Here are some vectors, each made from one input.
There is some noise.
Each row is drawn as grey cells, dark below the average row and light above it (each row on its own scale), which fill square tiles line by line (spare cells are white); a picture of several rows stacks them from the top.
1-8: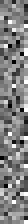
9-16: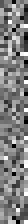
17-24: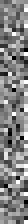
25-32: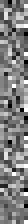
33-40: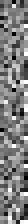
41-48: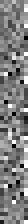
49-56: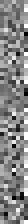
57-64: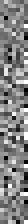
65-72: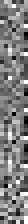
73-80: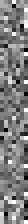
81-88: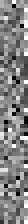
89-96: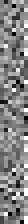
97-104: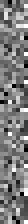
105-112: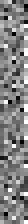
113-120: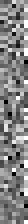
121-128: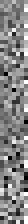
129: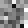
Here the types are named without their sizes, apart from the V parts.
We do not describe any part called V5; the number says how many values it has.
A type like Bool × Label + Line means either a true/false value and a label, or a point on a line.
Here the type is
List(Bool × V5).
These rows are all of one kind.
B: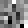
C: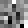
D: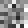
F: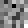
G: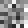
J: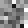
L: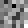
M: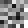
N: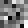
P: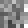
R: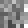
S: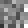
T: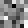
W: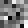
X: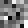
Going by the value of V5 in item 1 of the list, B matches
C, N, W and X.
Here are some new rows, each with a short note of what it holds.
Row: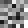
a list of one item
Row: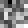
the empty list
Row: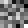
a list of two items
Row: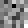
a list of one item
